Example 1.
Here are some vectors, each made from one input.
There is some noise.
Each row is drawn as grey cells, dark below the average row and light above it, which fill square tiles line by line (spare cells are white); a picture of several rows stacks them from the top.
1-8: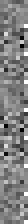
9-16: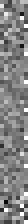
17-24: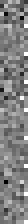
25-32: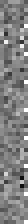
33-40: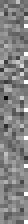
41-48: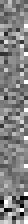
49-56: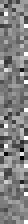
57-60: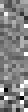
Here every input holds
a point on a 10-point circle.
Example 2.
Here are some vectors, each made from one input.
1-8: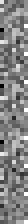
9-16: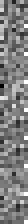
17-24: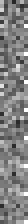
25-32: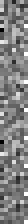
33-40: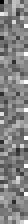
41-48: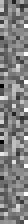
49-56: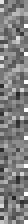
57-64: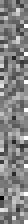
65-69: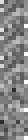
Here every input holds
a point on a 7-point line.
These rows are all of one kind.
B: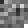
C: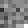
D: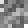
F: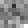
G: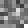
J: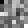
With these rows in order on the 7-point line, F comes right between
C and D.
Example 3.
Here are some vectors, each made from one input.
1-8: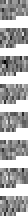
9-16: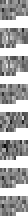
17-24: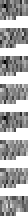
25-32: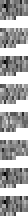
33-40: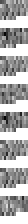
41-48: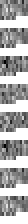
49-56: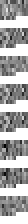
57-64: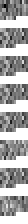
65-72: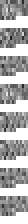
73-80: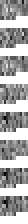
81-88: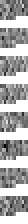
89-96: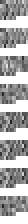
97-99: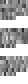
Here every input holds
a point on a 5-point line.
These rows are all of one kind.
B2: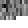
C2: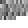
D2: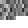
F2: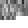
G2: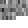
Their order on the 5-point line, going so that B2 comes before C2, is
B2, C2, G2, D2, F2.
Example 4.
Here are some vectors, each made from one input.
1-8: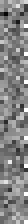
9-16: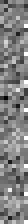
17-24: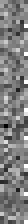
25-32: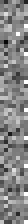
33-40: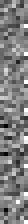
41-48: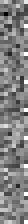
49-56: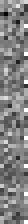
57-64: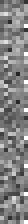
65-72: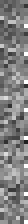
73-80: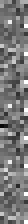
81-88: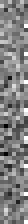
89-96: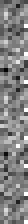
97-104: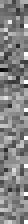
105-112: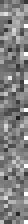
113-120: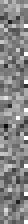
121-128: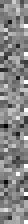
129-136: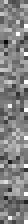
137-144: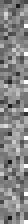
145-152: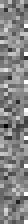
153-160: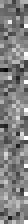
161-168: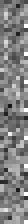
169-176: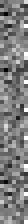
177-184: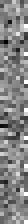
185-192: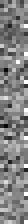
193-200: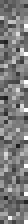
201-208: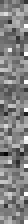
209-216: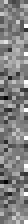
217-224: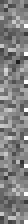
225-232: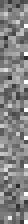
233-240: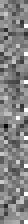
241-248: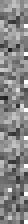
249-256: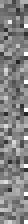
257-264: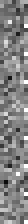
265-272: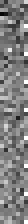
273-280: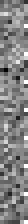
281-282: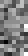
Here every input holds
five true/false values.
